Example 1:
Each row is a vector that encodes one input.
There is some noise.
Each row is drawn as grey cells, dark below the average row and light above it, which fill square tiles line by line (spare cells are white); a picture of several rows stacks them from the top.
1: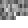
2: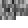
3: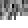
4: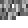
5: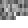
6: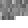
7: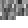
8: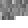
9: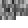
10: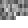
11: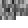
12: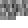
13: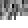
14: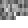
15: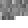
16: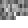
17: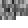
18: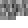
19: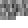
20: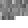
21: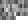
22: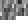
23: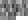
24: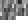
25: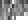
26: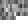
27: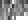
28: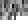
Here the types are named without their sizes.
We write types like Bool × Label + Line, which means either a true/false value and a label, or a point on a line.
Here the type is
Line × Line.
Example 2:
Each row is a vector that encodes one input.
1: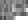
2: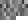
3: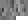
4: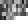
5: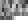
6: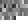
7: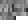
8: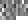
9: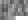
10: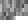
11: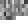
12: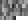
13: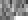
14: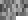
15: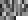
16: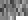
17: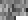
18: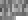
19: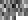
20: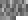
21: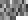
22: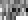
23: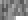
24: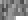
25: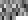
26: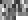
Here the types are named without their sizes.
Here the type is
Bool × Bool × Bool.
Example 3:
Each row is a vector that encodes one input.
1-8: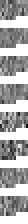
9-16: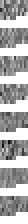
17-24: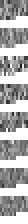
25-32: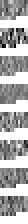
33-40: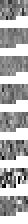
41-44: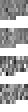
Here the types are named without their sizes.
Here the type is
Line × Line + Unit.
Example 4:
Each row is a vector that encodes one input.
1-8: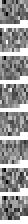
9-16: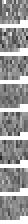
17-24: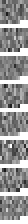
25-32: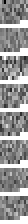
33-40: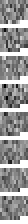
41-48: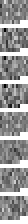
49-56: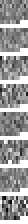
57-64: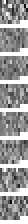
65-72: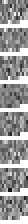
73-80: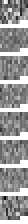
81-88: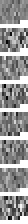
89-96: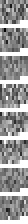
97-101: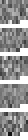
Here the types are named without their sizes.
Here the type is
Line.
